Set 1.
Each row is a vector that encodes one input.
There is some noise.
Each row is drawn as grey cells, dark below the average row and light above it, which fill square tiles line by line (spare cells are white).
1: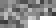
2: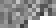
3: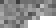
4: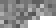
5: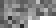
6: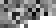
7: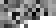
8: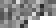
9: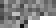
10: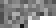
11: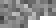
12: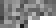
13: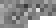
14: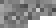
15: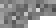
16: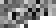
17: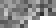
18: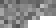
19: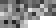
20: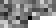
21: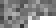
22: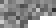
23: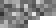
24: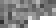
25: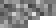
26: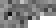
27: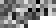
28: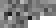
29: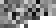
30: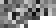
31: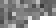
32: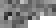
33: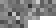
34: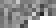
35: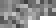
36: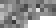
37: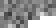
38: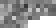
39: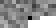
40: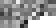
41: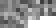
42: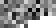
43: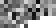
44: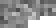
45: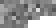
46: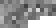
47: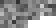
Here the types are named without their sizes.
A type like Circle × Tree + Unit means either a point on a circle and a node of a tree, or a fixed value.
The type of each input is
Bool × Label + Unit.
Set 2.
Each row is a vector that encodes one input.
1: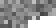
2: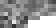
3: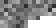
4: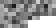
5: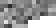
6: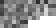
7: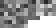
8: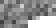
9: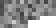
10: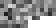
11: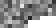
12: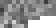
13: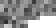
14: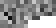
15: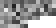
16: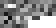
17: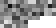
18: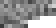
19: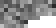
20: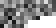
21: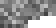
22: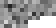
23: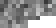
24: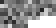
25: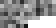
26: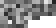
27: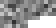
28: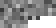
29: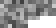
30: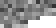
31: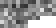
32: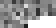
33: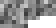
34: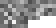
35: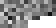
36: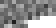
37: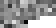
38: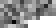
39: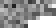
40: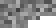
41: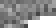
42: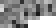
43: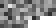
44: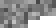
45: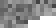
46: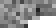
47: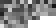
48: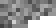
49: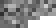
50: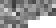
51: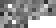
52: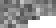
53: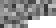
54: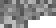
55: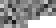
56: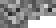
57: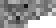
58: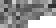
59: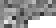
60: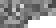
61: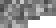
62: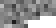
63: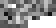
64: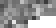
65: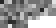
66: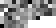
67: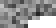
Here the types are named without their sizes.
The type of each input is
List(Line).
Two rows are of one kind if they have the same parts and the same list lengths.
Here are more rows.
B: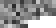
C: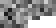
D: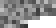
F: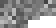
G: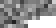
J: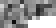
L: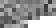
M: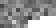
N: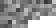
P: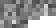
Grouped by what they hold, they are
B, D, G, J, L
C
F, M, N, P

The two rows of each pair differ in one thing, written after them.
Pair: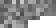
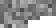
the place on the line in item 2 of the list
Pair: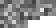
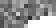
the place on the line in item 2 of the list
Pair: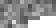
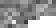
the place on the line in item 2 of the list
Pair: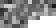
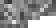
the place on the line in item 1 of the list
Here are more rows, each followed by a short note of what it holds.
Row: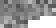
a list of two items
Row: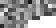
the empty list
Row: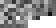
the empty list
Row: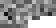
the empty list
